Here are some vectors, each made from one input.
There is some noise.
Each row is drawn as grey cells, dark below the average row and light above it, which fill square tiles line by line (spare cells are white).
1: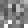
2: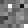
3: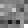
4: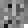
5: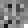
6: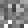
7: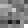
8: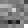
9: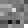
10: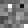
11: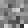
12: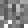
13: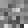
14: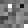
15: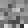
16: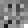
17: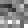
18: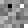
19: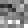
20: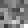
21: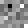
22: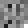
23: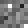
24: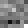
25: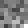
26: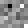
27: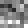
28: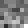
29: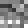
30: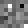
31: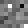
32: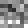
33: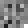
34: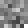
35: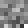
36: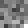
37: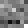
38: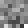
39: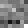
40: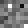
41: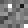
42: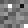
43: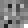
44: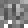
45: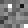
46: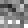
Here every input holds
three true/false values.
